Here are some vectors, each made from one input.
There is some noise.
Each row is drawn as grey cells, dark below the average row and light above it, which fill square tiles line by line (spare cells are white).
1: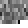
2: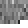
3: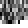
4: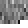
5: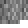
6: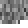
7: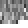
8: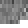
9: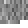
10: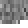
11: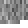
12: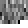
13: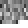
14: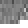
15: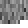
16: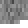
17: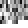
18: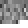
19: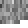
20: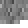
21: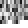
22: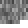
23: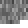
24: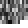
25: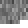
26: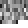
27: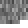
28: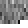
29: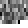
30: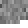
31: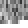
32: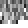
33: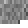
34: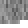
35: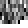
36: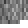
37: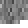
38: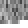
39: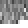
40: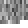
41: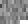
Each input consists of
a point on a 4-point line and a true/false value.
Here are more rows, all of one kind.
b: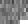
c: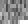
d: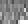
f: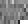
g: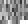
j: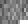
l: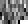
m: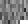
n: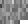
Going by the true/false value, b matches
c, d and g.
